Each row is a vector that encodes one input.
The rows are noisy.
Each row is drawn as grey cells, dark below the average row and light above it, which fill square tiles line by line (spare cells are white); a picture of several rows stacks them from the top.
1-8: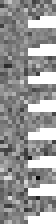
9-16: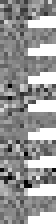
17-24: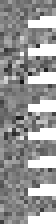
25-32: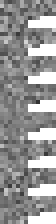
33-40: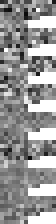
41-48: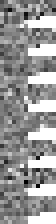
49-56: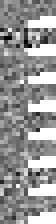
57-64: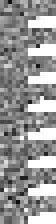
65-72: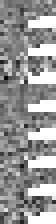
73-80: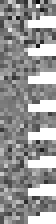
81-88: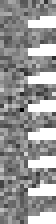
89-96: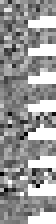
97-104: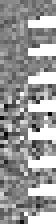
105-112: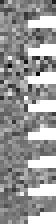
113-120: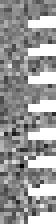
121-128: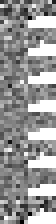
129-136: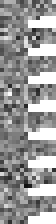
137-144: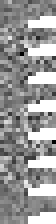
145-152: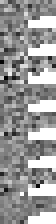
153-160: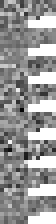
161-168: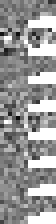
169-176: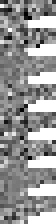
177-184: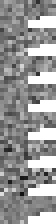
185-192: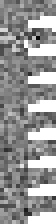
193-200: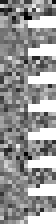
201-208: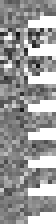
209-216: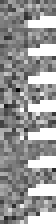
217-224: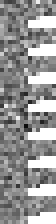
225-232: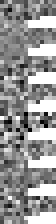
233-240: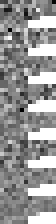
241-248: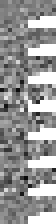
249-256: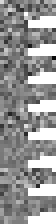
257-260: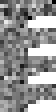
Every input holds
one of 12 labels and a point on a 12-point line.
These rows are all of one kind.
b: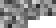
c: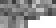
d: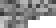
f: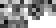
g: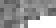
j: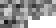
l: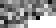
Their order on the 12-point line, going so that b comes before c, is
b, l, d, g, c, j, f.
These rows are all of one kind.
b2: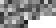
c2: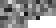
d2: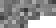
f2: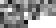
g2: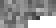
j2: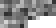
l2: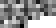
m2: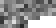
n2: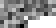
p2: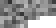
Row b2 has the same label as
c2, d2, f2 and m2.
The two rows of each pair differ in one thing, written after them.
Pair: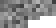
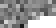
the label
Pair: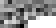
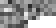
the label
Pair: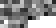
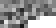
the place on the 12-point line
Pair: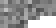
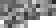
the place on the 12-point line
